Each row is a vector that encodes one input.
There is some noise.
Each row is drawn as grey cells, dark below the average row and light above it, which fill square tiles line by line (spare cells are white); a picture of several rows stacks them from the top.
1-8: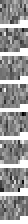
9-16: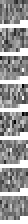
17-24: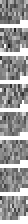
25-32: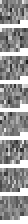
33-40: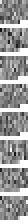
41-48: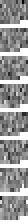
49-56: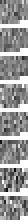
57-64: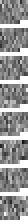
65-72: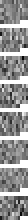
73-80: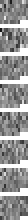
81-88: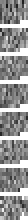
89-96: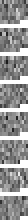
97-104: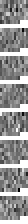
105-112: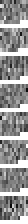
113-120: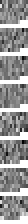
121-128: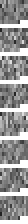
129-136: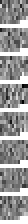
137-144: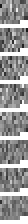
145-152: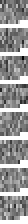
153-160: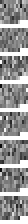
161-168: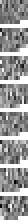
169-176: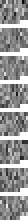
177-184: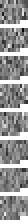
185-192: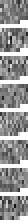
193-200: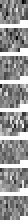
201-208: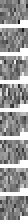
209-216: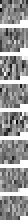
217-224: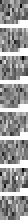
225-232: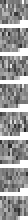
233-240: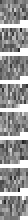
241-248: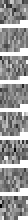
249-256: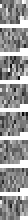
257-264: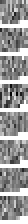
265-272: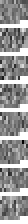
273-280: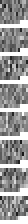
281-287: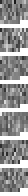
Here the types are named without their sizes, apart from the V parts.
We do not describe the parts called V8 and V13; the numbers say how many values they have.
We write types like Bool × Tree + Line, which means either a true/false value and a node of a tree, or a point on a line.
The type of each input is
Bool × (Line × V8 + V13).
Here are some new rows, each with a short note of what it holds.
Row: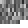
a point on a line, a true/false value and a value of V8
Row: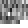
a point on a line, a true/false value and a value of V8
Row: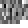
a true/false value and a value of V13
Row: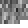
a true/false value and a value of V13
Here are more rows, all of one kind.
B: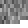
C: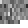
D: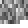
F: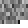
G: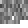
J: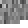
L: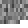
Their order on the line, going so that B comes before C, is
G, F, B, D, J, C, L.
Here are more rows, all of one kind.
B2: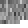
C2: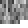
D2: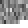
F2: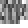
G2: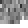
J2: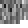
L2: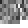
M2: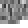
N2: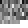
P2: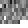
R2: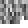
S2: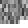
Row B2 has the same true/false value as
D2 and N2.
